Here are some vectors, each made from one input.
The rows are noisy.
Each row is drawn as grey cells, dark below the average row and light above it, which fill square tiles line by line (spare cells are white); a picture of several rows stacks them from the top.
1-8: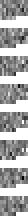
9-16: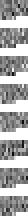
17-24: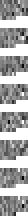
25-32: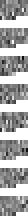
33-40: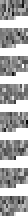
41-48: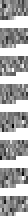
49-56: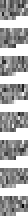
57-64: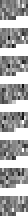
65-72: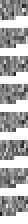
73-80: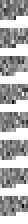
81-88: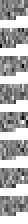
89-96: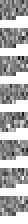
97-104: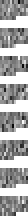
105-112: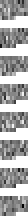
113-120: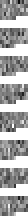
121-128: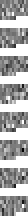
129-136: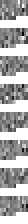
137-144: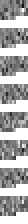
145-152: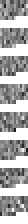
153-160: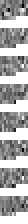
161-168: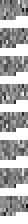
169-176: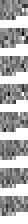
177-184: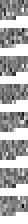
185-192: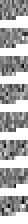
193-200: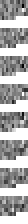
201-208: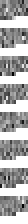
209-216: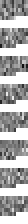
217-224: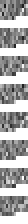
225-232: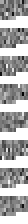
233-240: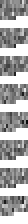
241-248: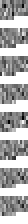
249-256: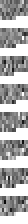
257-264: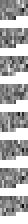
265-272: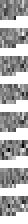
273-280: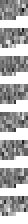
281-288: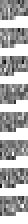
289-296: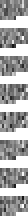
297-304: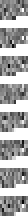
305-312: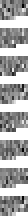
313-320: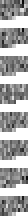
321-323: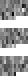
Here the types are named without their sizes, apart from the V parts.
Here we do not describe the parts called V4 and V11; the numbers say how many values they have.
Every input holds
a true/false value and a value of V4, together with either a point on a line, or a value of V11.
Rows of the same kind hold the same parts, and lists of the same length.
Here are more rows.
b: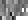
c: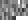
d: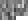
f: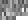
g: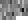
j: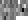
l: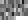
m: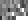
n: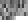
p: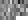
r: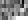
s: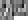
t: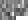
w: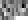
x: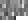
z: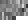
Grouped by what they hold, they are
b, f, l, m, n, p, r, s, w
c, d, g, j, t, x, z

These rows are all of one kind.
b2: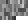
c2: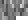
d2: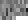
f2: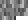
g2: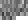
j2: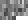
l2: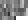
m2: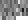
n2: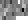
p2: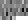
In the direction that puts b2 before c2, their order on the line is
n2, m2, b2, j2, d2, c2, p2, f2, g2, l2.
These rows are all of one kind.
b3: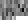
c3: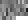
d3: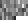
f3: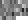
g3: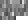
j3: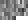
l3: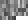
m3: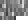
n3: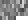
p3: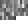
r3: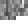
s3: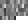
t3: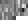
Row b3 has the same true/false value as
c3 and f3.
